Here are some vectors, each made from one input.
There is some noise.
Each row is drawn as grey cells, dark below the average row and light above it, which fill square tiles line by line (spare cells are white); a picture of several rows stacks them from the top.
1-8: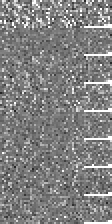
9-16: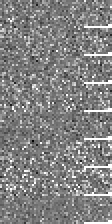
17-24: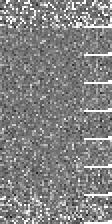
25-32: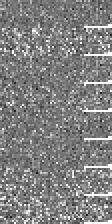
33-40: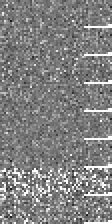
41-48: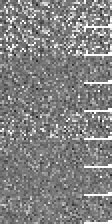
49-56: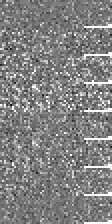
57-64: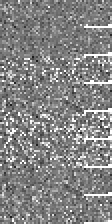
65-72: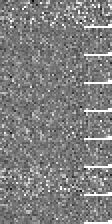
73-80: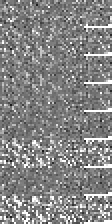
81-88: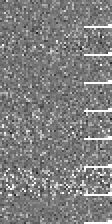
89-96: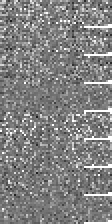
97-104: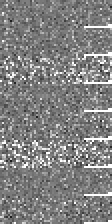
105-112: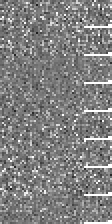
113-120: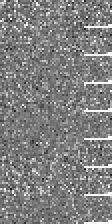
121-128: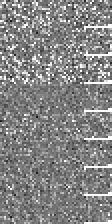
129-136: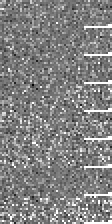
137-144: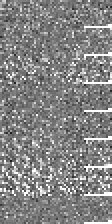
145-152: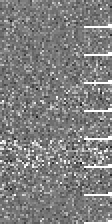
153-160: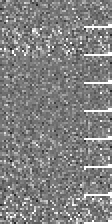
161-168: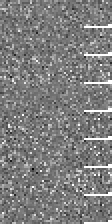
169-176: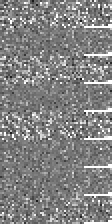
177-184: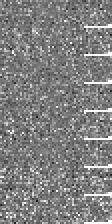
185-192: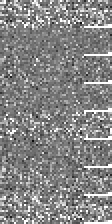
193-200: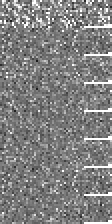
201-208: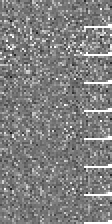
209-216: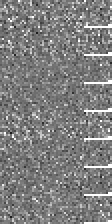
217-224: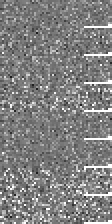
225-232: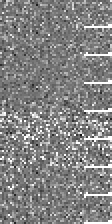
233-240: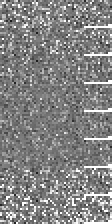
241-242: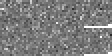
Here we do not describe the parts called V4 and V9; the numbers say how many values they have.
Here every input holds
either a point on a 10-point circle, or a point on a 6-point line, or a value of V4 and a value of V9.
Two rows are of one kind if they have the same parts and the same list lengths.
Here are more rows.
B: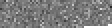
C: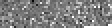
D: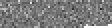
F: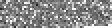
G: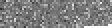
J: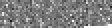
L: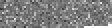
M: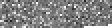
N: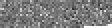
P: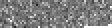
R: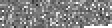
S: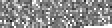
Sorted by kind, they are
B, F, G, J, L, S
C, M, R
D, N, P

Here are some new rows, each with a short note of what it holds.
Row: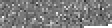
a point on a 6-point line
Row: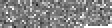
a value of V4 and a value of V9
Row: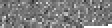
a point on a 6-point line
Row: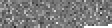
a value of V4 and a value of V9
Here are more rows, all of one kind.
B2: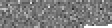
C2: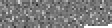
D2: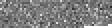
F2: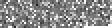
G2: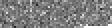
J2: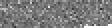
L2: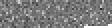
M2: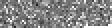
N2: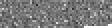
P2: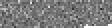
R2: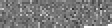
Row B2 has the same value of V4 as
C2, D2, L2 and P2.
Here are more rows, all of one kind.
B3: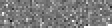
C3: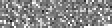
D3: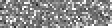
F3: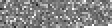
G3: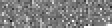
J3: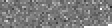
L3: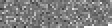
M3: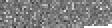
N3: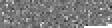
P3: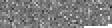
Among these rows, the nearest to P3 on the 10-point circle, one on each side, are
C3 and M3.
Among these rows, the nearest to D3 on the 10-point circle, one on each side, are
F3 and J3.
